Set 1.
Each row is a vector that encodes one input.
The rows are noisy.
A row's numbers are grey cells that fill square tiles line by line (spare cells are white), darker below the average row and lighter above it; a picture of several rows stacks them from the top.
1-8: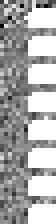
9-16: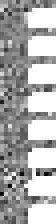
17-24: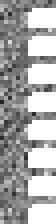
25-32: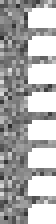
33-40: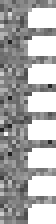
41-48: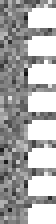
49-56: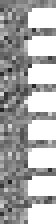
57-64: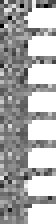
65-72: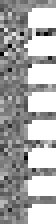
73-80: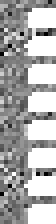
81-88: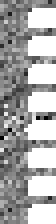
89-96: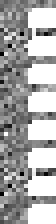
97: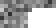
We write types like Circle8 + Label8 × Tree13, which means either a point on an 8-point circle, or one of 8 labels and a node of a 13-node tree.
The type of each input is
Bool × Circle8 + Line8 × Line8 + Unit.
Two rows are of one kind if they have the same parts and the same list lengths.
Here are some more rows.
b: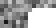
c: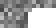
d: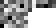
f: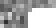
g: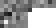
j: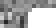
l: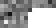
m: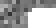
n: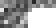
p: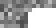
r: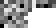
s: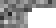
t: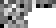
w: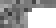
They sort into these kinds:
b, c, f, j, p
d, r, t
g, l, m, n, s, w

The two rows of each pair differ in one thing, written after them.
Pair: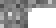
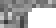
the place on the 8-point circle
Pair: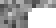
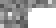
the true/false value
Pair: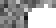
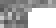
the true/false value
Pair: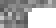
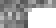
the place on the 8-point circle
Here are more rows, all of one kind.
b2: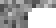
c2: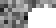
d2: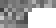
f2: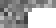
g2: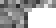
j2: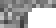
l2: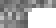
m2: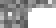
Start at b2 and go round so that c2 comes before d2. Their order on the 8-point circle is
b2, j2, m2, c2, f2, d2, l2, g2.
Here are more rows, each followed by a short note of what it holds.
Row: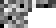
a fixed value
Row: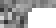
a point on an 8-point circle and a true/false value
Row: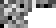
a fixed value
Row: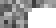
a point on an 8-point circle and a true/false value
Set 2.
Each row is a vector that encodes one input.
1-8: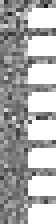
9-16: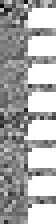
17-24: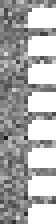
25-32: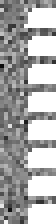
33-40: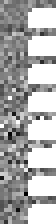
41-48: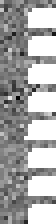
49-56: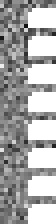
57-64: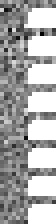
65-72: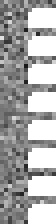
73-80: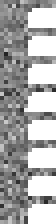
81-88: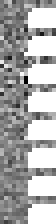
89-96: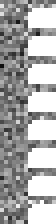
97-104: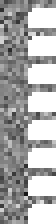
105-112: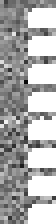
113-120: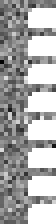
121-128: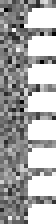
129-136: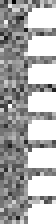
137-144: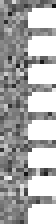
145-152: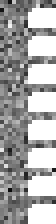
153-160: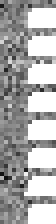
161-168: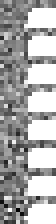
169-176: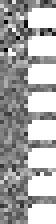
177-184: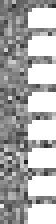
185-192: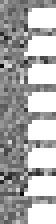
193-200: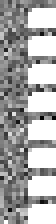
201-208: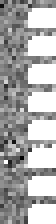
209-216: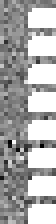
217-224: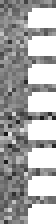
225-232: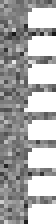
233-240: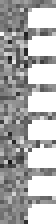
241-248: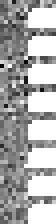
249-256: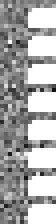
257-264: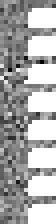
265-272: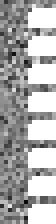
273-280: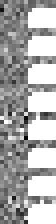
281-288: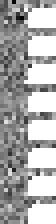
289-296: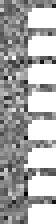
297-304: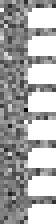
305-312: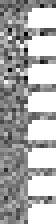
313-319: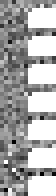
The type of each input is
(Bool × Bool × Bool + Label10) × Label10.
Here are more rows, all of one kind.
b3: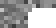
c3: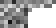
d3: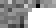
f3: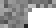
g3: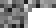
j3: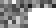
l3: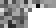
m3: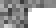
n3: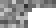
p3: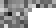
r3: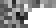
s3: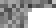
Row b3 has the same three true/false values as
c3, g3 and l3.
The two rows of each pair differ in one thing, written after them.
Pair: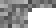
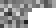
the label
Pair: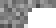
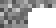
the label
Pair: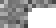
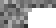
the label
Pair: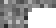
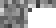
one of the three true/false values
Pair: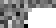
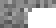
one of the three true/false values
